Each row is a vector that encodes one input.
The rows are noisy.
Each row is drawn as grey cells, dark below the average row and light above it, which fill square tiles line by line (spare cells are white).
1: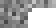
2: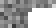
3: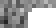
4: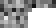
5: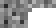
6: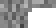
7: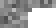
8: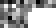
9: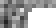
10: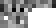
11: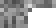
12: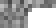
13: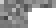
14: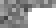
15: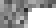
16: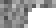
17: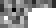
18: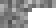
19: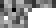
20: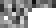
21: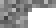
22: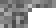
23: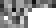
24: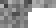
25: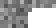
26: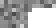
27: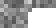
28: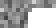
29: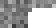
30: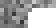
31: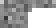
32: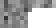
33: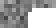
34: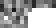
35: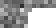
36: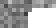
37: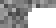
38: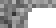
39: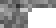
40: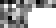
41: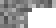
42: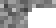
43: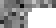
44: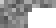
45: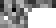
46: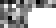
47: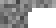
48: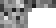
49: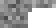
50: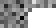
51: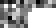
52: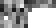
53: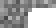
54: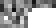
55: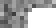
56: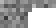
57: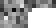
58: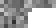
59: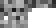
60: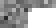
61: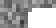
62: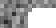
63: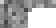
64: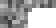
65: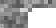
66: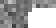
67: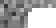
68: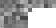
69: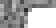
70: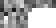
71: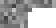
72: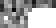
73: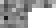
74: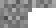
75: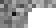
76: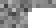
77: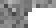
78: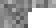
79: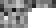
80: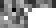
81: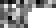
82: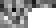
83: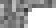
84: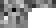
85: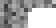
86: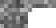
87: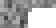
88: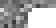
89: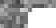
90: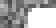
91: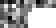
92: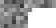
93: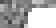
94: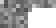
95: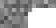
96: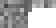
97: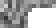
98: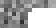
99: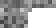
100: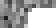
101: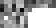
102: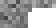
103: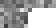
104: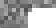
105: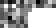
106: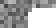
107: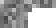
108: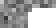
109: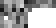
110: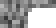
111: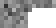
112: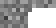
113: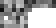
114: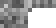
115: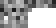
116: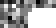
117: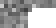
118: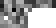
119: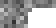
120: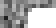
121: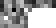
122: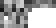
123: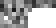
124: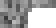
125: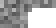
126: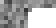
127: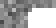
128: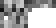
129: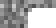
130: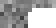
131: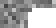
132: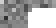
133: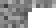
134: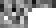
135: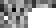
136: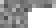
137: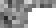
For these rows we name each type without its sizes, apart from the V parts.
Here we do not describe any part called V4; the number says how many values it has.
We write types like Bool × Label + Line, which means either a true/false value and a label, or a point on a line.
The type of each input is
List(Label × (Line + V4)).
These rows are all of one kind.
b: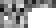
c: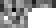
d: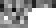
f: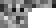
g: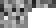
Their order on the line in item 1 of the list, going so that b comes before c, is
g, b, c, d, f.
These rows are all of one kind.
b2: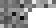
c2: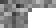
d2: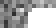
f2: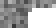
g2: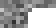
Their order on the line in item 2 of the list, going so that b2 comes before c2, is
f2, d2, b2, c2, g2.
